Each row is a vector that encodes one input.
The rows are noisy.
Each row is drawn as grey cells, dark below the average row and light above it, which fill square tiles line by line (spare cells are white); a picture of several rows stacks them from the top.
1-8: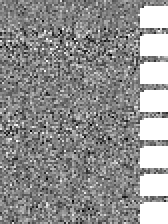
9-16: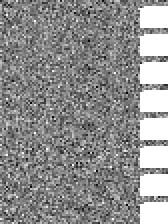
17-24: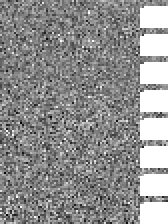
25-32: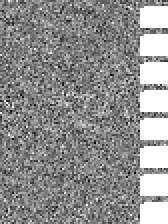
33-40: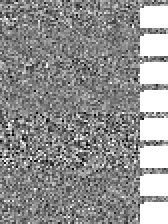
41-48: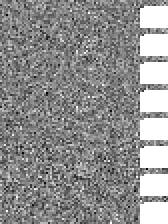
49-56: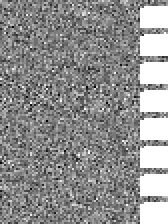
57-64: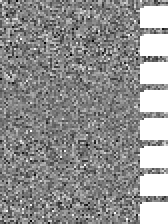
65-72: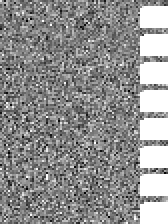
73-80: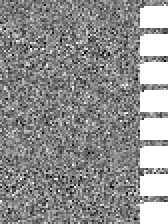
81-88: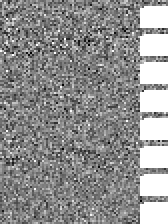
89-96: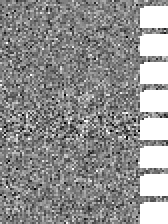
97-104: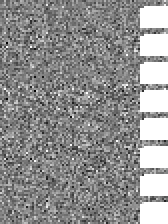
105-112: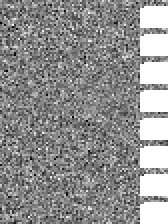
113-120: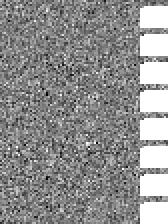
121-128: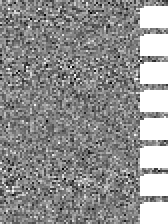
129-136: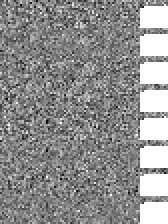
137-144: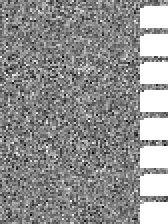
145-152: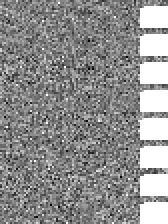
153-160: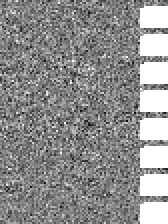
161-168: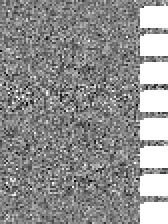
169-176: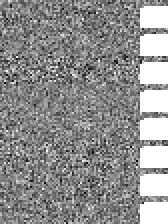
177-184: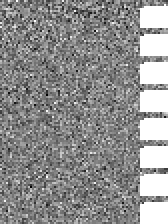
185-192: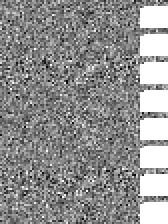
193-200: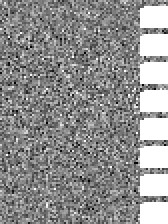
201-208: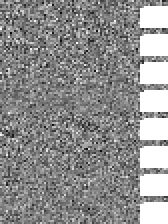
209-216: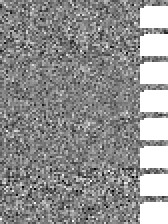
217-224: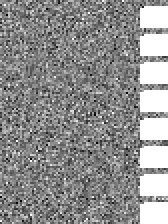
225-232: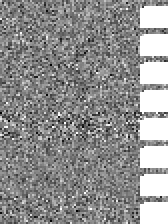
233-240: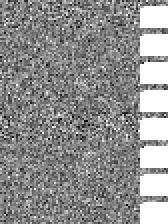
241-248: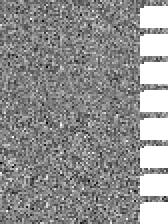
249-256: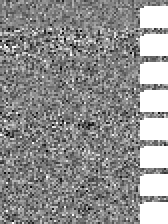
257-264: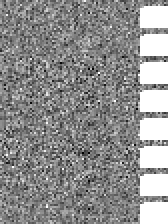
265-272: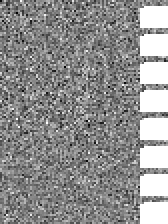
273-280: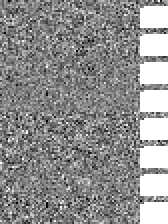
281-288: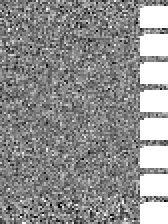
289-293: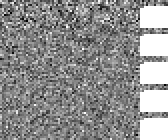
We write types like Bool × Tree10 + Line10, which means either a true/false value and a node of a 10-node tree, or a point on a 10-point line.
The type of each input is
Circle8 × (Tree10 + Unit) + Tree14 + Unit.
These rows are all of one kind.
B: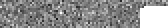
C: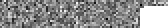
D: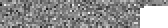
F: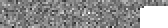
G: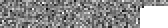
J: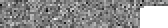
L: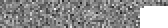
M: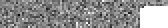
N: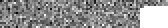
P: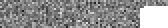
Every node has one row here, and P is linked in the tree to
F.
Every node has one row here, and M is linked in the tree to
C and F.
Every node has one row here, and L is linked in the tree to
B.
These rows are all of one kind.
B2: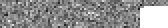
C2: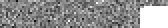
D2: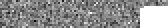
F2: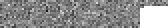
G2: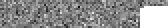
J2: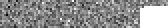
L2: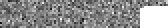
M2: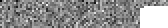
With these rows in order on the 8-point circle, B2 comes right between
D2 and M2.
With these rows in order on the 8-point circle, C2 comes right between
F2 and L2.
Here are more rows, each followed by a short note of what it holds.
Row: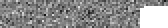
a node of a 14-node tree
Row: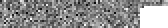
a point on an 8-point circle
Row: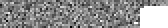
a point on an 8-point circle
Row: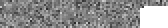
a point on an 8-point circle and a node of a 10-node tree
